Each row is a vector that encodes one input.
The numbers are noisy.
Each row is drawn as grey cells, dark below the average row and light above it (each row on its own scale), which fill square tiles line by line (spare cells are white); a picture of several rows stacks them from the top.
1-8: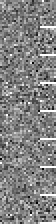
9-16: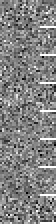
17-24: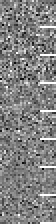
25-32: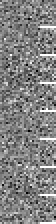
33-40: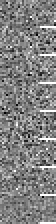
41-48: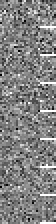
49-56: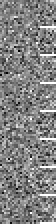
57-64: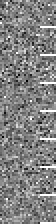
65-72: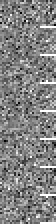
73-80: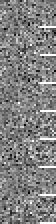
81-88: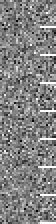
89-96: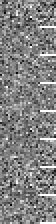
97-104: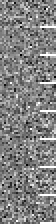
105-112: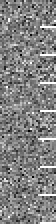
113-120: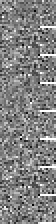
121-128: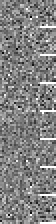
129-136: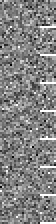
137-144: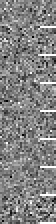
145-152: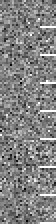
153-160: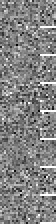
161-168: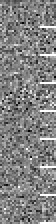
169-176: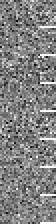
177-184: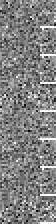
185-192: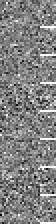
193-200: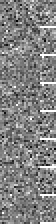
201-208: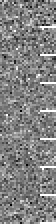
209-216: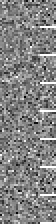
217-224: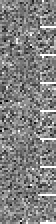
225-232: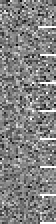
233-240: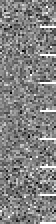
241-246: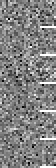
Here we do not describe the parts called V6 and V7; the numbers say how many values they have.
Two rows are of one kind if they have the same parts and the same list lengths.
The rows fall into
6 kinds.
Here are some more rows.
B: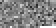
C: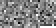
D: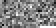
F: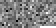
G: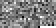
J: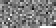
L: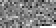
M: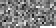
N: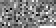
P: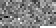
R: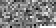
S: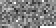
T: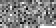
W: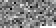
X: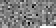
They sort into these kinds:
B, C, L, W
D, F, N, R
G
J, T, X
M
P, S

